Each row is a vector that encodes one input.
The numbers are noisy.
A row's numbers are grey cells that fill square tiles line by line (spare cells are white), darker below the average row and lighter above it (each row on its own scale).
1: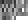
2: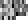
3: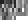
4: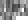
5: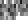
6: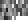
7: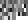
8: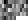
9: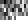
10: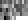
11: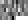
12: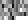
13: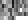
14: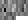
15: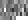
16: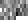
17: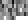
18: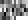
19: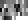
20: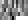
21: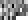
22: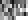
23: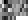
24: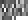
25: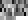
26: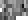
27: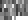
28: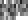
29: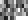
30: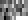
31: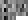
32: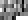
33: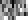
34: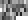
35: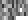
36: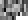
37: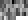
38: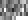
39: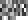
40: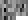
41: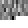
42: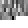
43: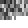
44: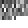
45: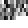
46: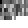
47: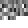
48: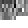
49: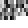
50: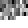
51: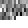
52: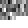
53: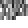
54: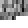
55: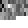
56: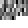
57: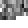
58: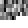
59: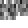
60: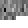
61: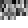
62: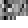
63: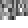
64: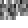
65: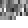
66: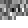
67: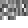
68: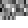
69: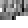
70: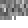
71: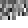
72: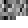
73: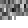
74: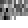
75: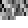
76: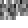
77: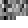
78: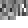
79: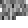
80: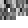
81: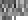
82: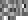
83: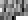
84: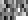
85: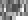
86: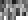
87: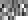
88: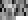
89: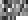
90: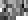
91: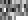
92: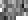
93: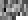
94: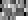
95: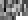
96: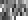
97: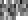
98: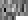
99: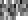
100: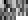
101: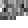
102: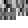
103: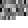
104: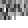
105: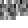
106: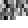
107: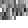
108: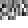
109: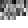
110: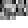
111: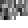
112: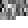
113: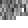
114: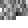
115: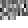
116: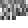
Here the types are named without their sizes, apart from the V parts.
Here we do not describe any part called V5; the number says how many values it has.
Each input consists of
a list of items, each a true/false value and a value of V5.
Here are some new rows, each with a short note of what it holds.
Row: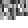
a list of two items
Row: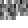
the empty list
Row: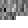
a list of one item
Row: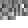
a list of two items
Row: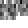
the empty list
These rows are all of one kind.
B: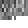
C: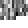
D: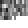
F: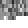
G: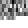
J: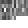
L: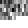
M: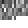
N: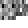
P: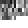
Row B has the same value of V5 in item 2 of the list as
C and G.
